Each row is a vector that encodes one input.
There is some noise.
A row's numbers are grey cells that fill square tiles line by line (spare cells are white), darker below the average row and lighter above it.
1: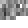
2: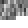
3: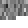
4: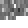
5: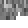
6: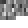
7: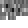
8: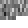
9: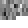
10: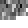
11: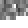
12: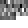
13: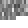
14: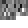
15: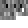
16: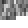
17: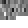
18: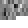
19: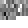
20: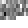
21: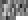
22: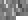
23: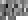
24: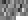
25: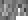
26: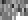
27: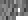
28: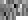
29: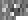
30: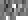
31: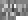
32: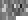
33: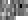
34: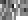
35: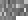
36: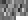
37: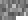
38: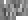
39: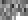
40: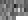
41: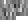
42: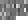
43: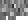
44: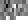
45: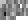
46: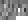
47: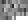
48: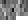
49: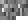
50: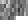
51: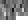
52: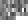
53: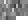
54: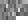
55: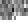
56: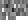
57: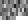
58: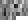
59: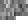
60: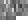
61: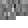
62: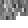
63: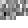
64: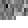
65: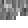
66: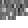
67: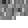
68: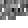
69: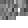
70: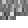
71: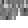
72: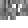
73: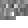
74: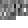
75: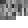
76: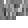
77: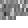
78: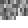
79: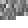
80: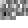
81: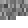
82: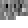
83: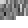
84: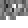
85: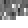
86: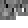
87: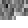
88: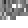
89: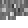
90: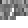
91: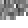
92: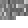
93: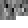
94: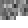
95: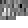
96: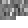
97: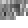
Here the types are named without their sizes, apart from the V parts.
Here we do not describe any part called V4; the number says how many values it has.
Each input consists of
a label, together with either a point on a line, or a value of V4.
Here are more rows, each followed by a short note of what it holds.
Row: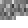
a label and a point on a line
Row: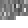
a label and a value of V4
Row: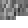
a label and a point on a line
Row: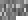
a label and a value of V4
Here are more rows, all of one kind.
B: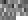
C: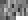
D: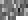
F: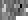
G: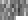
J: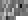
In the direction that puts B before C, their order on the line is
G, D, B, C, J, F.
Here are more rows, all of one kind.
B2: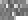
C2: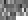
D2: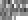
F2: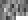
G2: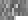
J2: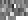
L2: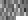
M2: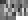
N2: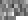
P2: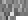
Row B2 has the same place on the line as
C2 and L2.
